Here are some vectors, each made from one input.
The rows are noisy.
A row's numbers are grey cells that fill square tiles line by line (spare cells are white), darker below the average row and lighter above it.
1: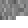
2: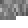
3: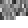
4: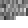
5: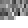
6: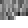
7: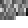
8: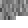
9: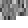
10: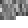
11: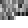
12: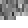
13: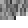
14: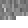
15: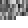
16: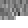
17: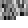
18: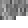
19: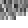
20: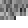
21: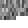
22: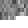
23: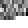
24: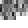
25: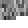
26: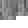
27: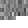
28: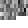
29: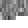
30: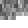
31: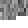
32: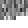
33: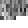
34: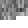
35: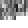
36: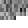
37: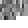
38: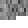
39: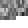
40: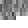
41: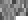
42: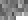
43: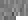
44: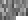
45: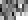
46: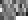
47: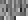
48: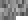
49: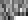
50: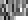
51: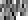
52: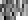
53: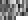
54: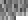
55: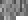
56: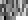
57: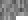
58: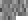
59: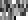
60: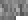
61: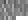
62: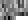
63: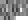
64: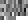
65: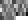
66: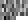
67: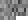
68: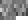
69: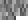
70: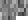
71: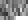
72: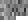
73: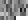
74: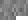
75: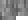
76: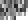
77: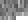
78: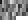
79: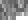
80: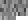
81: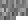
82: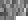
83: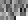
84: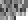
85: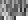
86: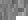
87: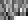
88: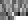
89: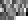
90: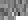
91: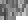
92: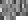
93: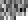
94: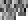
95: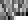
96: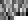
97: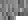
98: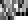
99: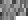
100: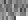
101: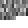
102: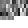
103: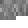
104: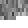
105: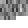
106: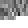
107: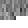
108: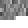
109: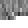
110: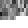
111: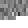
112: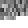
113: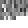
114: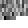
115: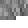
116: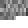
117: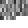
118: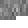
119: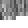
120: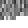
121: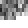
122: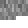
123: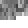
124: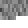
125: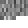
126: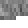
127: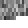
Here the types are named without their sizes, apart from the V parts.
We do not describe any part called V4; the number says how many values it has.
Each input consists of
a list of items, each a true/false value and a value of V4.
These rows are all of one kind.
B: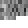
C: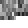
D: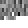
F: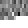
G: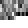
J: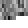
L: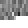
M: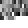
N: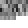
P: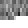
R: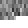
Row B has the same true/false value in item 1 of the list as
M, N and R.
